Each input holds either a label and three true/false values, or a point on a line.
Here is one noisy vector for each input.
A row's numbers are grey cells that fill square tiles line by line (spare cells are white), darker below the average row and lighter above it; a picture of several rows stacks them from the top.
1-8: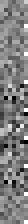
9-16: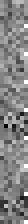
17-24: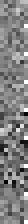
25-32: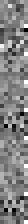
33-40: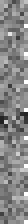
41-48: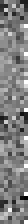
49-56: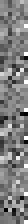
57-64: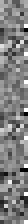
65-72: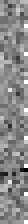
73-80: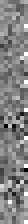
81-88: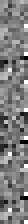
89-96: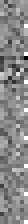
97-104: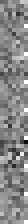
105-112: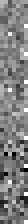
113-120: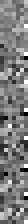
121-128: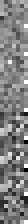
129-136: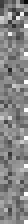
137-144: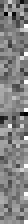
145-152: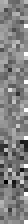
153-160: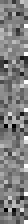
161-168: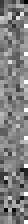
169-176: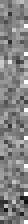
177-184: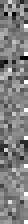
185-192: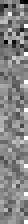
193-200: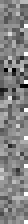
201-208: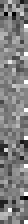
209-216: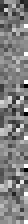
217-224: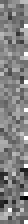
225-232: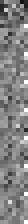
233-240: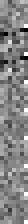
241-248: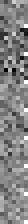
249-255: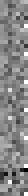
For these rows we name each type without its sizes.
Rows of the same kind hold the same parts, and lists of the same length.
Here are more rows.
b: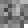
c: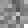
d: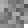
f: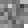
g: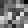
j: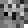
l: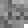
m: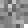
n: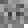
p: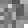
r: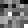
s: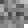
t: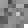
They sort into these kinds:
b, c, d, f, l, m, n, p, s, t
g, j, r

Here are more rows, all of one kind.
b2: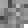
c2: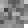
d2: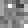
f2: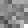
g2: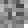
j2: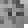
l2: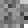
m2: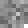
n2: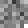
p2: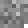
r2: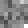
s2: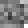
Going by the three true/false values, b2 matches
m2 and p2.
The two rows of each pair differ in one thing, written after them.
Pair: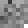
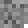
the label
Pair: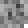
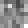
one of the three true/false values
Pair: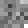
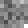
one of the three true/false values
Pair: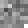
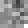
the label
